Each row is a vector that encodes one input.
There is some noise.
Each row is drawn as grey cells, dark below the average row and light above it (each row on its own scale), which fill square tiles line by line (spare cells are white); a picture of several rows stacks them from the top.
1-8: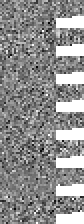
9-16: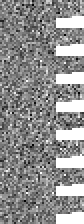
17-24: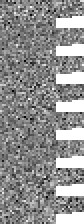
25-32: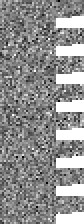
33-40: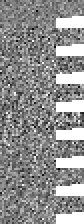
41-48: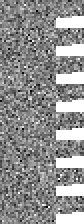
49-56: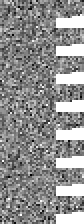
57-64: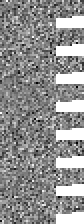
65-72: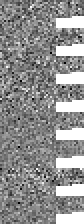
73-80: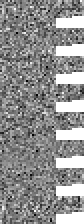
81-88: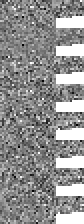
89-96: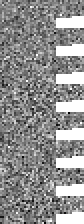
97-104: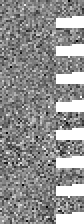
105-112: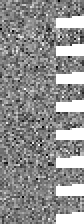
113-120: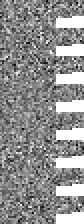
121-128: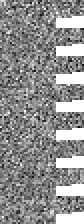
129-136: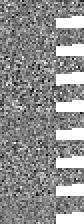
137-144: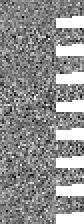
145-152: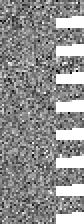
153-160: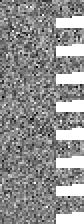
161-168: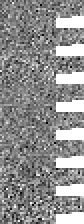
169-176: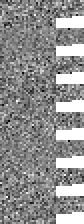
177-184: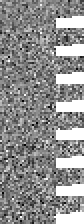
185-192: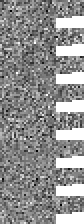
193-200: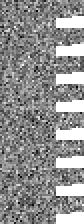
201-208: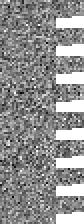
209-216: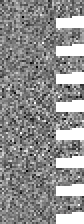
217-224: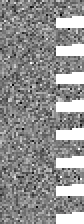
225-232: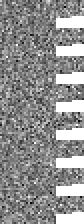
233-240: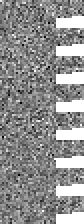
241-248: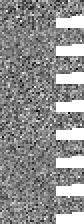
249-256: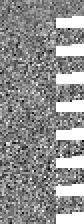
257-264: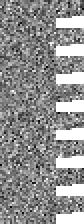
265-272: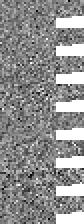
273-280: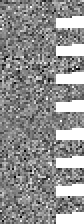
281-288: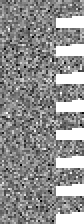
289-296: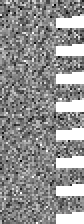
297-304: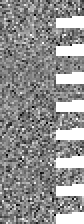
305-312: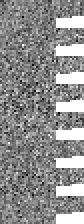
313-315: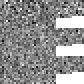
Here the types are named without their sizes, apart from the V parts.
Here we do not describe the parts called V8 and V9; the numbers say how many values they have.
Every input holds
either a value of V8 and a value of V9, or a list of points on a circle.
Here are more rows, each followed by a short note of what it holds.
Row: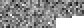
a list of three items
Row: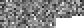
a list of one item
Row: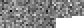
a value of V8 and a value of V9
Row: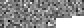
a list of two items
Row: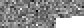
a list of two items
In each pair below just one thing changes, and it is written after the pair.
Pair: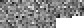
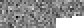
the value of V9
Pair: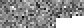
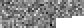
the value of V8
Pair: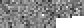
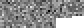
the value of V9
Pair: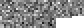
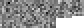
the value of V9
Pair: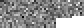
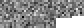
the value of V9
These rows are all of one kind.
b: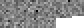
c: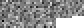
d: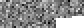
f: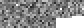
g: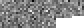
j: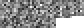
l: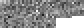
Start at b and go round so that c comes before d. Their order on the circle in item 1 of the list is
b, f, c, l, j, g, d.
